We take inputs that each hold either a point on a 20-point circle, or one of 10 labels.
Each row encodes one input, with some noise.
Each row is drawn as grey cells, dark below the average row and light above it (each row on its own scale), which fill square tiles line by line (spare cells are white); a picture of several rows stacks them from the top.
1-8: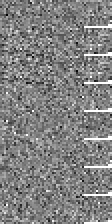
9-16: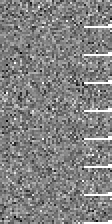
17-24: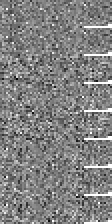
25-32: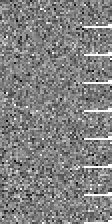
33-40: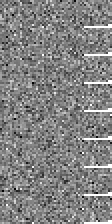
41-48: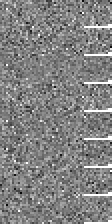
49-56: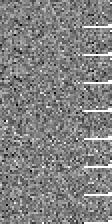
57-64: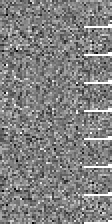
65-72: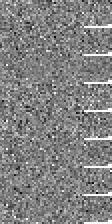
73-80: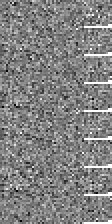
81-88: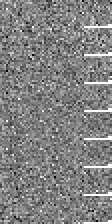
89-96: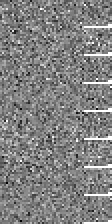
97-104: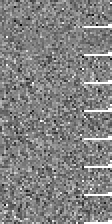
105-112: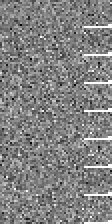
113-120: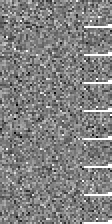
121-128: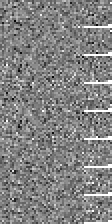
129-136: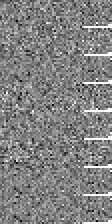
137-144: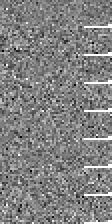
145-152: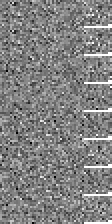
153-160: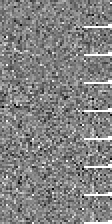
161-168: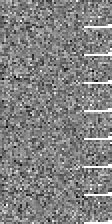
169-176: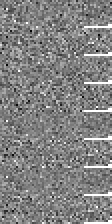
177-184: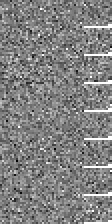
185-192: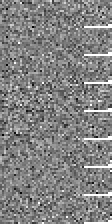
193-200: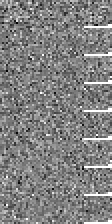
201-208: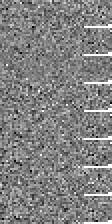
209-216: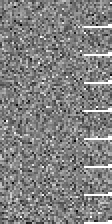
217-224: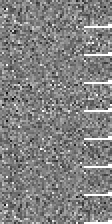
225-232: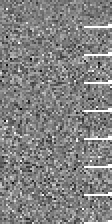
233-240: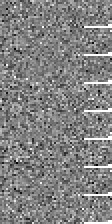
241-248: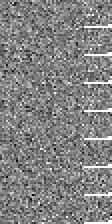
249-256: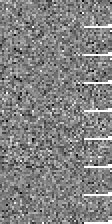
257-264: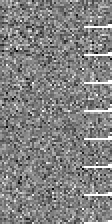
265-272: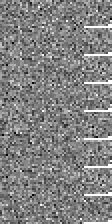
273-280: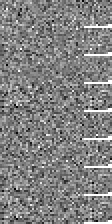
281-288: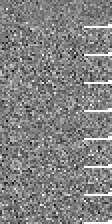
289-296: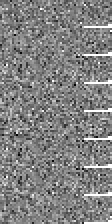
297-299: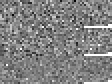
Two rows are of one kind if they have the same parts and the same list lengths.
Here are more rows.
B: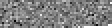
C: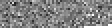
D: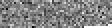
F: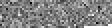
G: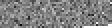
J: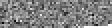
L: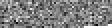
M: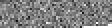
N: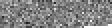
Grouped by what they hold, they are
B, G, J, L, M, N
C, D, F

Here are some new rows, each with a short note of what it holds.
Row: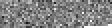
a point on a 20-point circle
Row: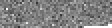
a point on a 20-point circle
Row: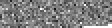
a point on a 20-point circle
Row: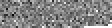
one of 10 labels
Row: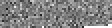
one of 10 labels
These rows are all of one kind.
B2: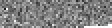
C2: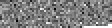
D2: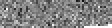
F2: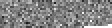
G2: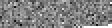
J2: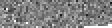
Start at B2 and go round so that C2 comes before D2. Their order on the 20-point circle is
B2, J2, C2, G2, F2, D2.
